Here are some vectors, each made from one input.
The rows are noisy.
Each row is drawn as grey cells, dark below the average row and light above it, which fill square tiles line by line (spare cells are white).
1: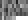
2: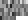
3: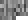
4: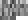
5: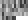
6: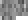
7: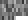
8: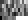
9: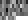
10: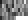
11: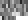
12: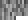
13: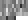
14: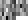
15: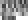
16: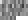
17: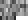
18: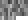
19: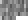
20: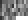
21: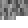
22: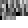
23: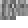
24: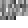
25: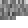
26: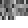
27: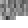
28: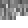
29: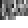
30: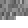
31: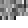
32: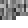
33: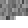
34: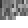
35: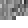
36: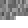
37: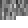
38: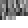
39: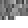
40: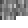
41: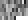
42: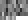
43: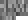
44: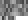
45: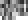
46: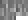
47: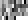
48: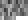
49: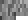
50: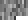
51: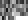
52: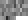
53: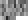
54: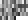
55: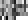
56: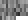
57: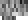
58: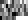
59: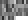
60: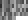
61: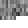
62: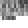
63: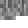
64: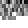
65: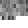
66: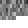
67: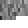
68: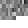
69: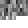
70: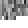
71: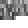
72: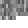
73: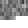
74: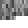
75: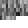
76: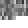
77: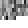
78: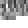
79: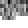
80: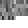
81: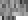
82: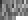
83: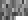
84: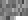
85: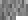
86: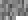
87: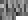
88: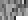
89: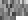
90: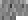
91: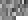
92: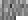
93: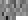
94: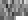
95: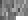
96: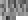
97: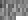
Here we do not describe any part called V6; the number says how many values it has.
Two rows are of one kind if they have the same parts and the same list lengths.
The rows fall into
2 kinds.
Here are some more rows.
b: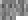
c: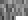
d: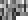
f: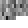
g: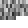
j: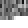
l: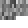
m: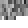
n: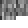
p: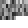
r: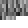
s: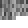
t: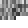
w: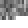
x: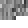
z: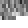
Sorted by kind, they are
b, c, f, g, j, l, p, s, w, z
d, m, n, r, t, x

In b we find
one of 4 labels, a true/false value and a value of V6.
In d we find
one of 4 labels.
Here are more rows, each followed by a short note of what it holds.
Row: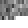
one of 4 labels, a true/false value and a value of V6
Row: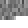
one of 4 labels, a true/false value and a value of V6
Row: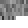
one of 4 labels, a true/false value and a value of V6
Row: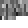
one of 4 labels
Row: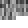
one of 4 labels, a true/false value and a value of V6
